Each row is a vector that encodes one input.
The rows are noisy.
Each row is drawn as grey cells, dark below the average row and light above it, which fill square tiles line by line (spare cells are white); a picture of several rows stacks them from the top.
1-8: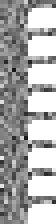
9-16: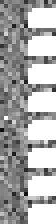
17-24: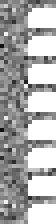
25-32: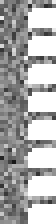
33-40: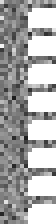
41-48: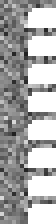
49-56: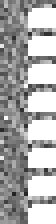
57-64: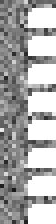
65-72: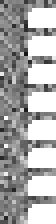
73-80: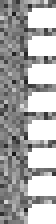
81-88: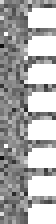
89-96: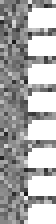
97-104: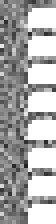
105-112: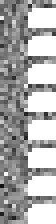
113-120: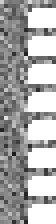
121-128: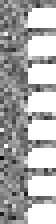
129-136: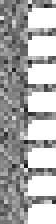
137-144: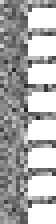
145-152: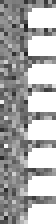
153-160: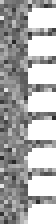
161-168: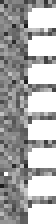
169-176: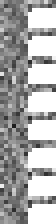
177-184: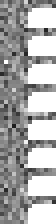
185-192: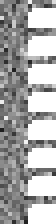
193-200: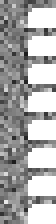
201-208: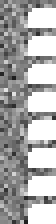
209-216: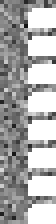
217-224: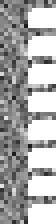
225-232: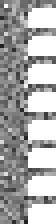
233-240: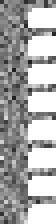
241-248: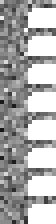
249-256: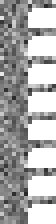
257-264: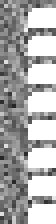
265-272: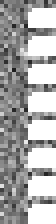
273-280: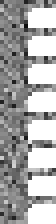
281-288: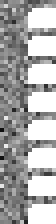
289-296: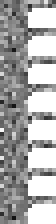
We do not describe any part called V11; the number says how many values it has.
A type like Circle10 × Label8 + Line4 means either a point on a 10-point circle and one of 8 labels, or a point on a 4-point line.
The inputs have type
Line16 + (Tree9 + Unit) × V11.
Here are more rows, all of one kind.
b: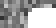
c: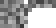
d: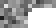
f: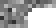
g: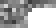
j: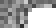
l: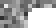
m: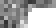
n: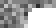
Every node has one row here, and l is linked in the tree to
b, d and n.
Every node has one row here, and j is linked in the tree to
b and c.
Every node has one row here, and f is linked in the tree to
d and g.
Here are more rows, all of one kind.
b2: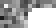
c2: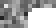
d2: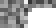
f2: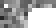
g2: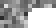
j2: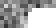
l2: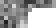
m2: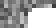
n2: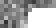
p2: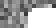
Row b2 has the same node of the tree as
c2, f2 and g2.
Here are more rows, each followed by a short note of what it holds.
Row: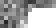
a node of a 9-node tree and a value of V11
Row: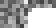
a node of a 9-node tree and a value of V11
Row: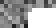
a value of V11
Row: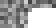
a node of a 9-node tree and a value of V11
